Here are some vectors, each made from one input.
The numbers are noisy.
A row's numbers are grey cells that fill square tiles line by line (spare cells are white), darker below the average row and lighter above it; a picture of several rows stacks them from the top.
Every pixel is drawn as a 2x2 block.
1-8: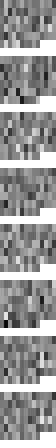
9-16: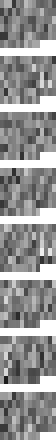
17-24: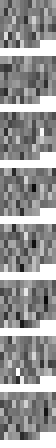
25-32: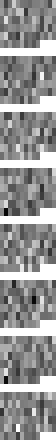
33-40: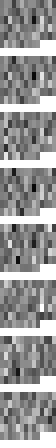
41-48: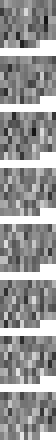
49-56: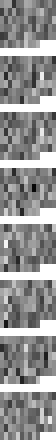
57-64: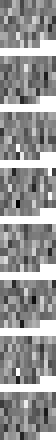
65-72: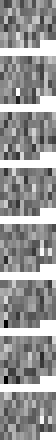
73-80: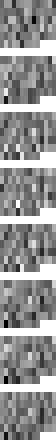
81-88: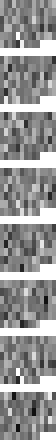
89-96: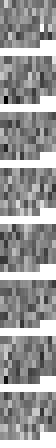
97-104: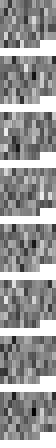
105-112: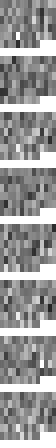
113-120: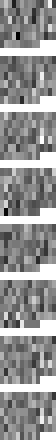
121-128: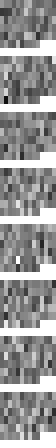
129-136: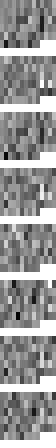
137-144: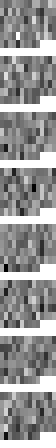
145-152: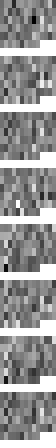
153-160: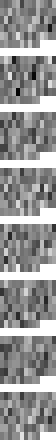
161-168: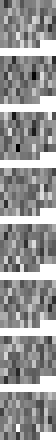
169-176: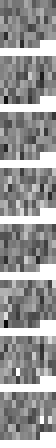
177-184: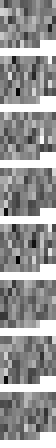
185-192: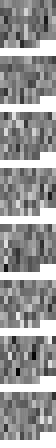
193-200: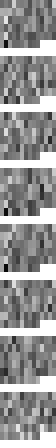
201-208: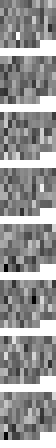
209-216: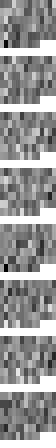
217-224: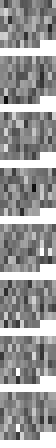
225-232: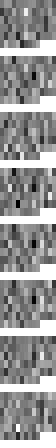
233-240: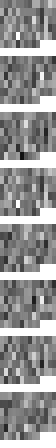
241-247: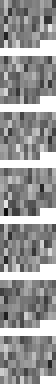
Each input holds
either a point on an 11-point line, or a node of an 11-node tree.
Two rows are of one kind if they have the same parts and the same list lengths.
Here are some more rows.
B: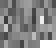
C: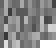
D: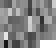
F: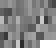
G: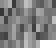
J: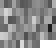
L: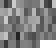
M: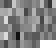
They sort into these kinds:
B, C, F, G
D, J, L, M

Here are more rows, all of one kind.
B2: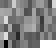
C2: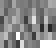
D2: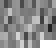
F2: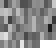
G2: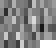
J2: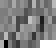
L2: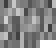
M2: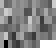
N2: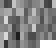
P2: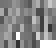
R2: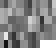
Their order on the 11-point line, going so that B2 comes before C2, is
D2, F2, L2, N2, B2, R2, M2, J2, G2, C2, P2.
